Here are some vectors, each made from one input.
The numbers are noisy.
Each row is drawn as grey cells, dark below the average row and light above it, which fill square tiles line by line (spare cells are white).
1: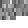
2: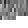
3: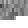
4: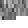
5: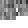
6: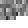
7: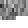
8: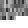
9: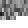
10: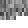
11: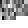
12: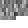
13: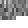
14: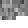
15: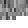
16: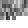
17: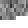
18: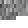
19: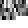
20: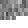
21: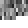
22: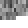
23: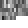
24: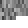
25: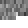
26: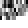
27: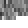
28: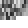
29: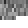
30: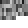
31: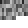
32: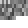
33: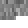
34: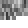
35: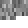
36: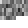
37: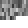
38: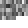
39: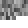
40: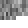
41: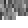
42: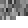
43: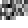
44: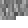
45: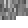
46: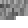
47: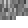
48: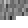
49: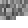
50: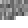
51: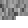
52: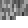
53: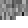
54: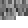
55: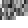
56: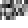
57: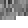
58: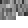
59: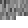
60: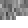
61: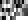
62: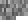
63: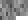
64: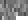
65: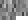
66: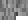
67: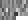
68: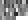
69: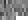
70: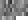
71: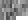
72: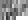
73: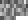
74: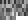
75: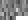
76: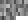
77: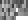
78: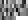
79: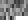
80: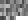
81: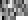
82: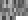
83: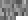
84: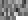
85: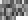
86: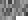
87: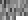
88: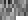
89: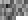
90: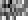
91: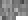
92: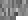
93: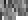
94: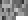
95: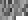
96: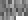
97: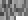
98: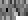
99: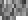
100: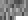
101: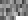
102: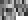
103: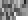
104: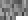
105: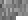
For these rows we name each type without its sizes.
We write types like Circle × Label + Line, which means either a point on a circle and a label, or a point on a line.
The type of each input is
Label + Line.
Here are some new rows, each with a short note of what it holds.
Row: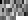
a point on a line
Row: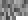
a point on a line
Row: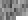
a point on a line
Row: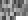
a label
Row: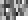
a label
